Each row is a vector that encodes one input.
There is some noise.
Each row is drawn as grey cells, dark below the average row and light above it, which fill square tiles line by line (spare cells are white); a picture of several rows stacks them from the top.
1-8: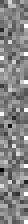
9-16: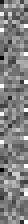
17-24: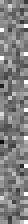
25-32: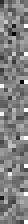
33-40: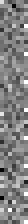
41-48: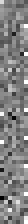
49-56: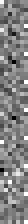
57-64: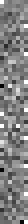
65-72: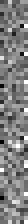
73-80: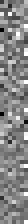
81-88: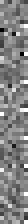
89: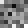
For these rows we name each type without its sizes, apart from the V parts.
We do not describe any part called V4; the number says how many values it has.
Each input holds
a point on each of three lines and a value of V4.
